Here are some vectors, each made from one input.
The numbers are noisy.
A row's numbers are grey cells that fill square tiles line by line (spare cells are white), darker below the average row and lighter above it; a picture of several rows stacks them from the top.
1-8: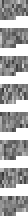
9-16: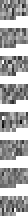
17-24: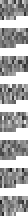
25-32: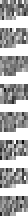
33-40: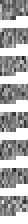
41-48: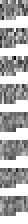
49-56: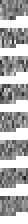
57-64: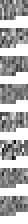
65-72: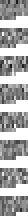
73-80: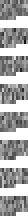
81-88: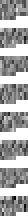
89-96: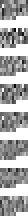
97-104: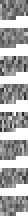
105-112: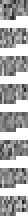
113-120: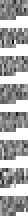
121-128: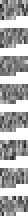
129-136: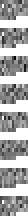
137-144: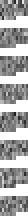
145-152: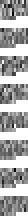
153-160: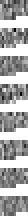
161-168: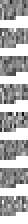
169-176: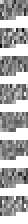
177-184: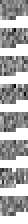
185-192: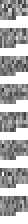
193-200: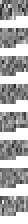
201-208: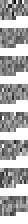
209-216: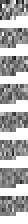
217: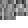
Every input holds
a point on a 5-point line, together with either a point on a 5-point line, or a node of a 14-node tree.
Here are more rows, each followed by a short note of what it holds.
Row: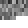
a point on a 5-point line and a node of a 14-node tree
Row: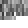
a point on each of two 5-point lines
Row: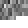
a point on a 5-point line and a node of a 14-node tree
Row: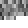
a point on each of two 5-point lines
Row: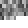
a point on each of two 5-point lines
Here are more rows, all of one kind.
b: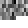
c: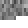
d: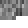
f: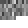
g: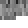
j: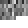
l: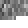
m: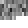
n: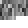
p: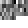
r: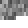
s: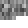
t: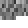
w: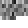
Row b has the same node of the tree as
f, j and l.
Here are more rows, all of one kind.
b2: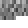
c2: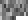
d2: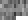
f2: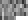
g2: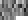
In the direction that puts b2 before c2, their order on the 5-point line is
g2, b2, c2, d2, f2.
